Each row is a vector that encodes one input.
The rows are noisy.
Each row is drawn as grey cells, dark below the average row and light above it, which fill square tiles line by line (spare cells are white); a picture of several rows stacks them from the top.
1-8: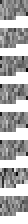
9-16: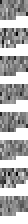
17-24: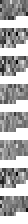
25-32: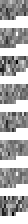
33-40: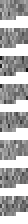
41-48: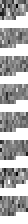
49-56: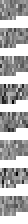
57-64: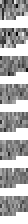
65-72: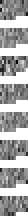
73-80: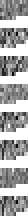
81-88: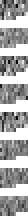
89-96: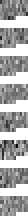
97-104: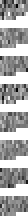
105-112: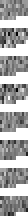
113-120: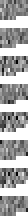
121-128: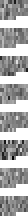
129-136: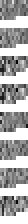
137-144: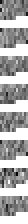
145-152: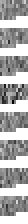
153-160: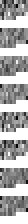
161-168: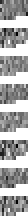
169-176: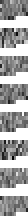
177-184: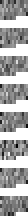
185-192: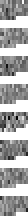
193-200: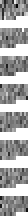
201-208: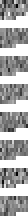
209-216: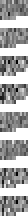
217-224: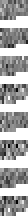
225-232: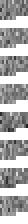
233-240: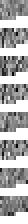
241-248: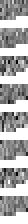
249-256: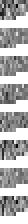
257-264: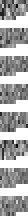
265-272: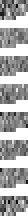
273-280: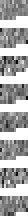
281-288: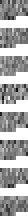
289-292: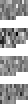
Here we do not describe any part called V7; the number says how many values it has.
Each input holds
either a point on a 5-point line, or a list of up to two items, each a true/false value and a value of V7.
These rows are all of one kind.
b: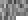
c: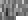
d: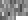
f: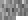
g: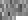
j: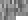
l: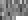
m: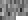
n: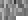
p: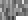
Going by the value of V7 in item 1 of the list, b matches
c, n and p.
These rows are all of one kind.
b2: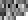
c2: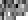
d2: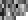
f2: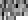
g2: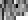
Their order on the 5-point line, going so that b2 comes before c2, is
b2, d2, c2, g2, f2.
